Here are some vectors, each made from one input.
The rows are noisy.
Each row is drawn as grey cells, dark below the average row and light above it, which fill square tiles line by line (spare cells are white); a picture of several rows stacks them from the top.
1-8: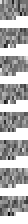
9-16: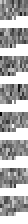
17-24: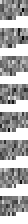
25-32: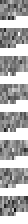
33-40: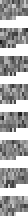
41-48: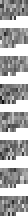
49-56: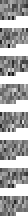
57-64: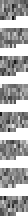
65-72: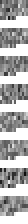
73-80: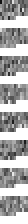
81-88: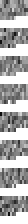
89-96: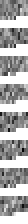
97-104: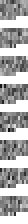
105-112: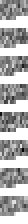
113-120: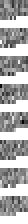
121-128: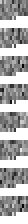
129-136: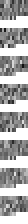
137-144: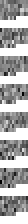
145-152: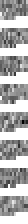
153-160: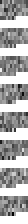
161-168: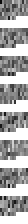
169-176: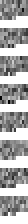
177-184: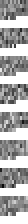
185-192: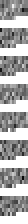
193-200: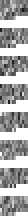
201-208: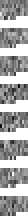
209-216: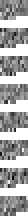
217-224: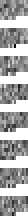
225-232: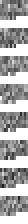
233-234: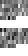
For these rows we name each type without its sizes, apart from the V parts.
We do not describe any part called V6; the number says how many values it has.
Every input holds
a label and a point on a line, together with either a label and a value of V6, or four true/false values.
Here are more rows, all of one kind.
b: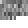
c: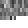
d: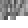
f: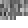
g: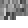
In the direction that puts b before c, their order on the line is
g, d, b, c, f.
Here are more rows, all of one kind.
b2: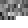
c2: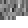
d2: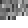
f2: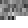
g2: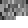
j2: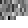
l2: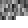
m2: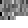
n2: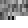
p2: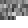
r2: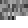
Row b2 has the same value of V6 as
f2, n2, p2 and r2.
